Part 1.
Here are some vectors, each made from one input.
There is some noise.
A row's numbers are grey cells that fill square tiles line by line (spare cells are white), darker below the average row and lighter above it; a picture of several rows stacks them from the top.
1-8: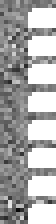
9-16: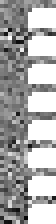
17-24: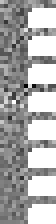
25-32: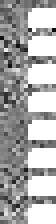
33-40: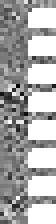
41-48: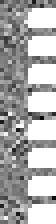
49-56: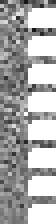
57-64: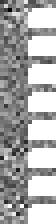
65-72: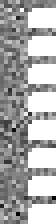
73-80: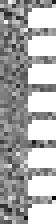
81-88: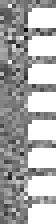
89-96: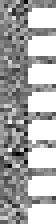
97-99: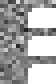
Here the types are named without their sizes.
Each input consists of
either a point on a circle, or a point on a line.
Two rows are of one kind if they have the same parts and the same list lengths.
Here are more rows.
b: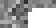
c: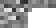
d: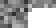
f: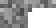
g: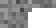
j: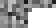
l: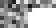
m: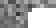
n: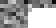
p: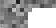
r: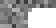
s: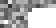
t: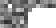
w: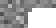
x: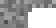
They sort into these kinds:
b, c, d, j, n, s
f, g, l, m, p, r, t, w, x

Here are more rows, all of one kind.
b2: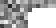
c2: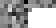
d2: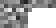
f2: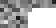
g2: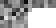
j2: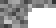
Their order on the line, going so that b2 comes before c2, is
f2, d2, b2, c2, j2, g2.
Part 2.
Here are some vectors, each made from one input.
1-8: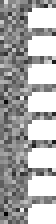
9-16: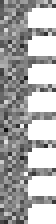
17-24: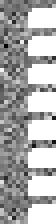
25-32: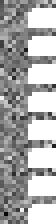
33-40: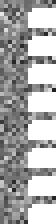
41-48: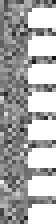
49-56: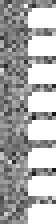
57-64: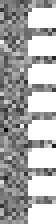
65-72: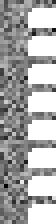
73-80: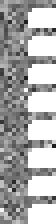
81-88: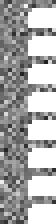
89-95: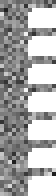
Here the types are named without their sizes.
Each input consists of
either a label, or three true/false values.
